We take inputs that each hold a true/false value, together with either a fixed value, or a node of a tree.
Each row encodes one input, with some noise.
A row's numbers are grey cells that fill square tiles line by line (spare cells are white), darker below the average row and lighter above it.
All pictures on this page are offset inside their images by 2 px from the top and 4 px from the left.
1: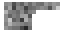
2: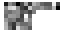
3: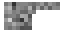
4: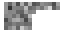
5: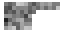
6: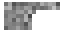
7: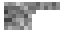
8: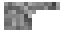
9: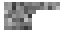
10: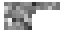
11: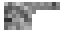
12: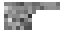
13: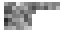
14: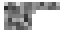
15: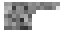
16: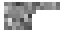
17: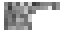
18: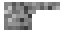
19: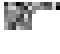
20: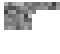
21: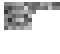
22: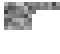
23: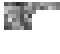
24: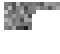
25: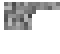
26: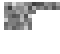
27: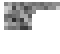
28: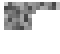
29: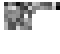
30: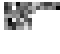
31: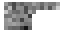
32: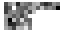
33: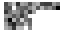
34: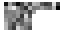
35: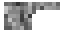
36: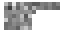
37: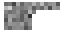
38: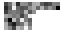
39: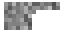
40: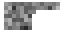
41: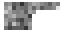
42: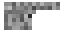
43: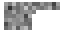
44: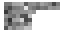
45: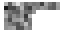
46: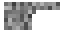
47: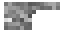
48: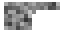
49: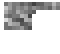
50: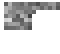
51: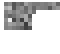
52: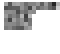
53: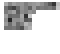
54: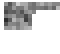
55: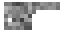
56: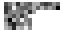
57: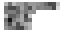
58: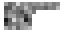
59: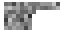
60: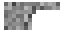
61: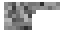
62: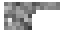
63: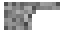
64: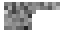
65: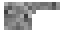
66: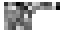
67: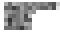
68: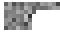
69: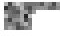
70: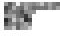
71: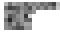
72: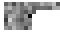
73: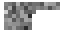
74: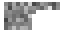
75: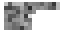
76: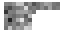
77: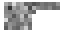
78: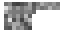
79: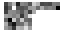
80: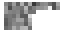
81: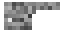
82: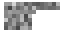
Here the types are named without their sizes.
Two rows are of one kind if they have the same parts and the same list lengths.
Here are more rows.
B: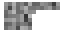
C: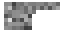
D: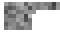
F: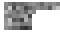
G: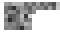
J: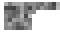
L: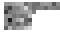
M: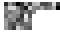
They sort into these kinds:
B, C, D, F, G, J, L
M

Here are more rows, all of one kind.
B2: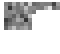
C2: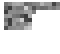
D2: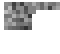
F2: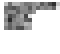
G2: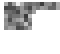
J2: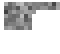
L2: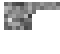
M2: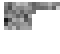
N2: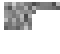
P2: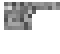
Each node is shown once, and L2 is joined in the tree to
B2, J2 and N2.
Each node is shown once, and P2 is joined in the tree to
C2, J2 and M2.
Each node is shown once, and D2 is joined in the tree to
F2, G2 and J2.
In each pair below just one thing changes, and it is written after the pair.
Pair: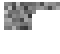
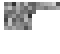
the node of the tree
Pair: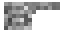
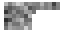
the node of the tree
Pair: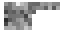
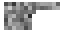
the true/false value
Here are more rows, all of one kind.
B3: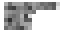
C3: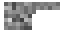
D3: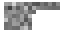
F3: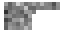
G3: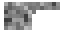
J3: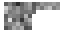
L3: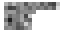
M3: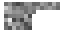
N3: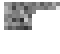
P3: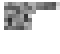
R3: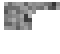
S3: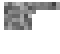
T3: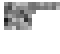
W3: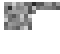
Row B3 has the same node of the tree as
L3, N3 and P3.
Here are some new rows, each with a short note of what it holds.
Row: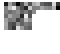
a true/false value
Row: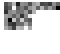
a true/false value
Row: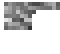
a node of a tree and a true/false value
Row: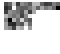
a true/false value
